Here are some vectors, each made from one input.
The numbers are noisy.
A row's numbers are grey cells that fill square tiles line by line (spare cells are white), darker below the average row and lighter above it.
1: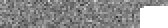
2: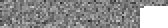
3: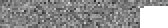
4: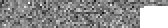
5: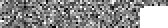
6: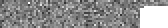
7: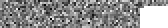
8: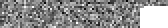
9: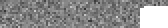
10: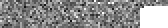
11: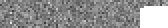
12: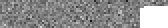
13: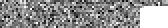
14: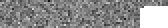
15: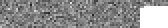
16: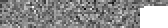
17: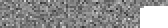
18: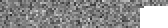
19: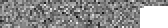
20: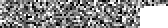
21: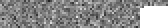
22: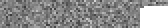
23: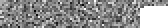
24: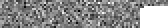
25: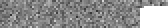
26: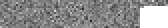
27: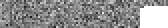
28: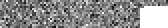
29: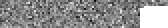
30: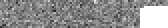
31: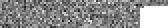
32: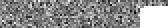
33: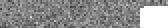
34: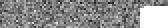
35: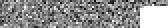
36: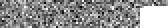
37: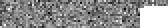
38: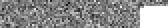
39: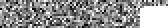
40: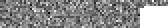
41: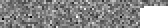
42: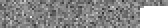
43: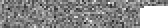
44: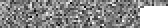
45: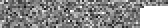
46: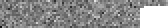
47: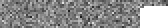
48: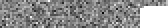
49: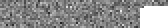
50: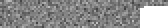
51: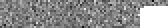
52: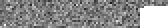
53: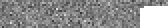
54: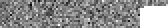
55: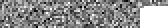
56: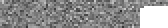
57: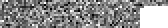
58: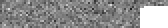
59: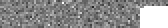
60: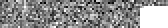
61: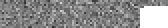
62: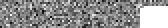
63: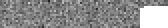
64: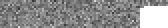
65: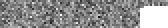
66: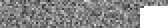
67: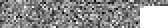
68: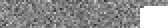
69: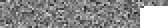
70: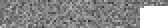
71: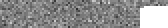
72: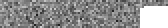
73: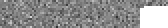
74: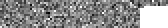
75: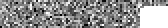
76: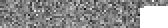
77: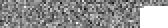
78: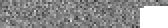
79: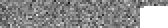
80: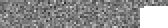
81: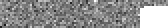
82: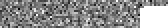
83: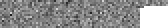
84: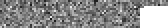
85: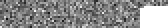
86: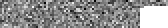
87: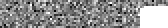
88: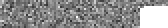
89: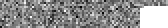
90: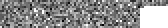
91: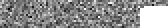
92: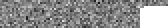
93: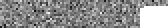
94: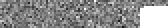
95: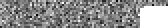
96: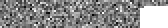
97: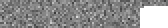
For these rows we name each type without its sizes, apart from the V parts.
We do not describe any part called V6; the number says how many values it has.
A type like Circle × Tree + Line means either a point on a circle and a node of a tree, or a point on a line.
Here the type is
Bool × (Line + V6).
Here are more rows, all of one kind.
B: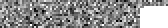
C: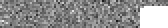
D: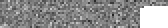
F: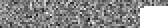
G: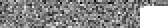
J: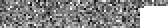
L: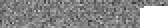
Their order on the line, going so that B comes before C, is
B, C, J, L, G, F, D.
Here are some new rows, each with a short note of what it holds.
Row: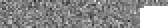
a true/false value and a value of V6
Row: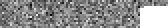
a true/false value and a value of V6
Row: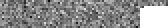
a point on a line and a true/false value
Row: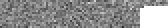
a true/false value and a value of V6
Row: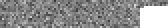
a true/false value and a value of V6
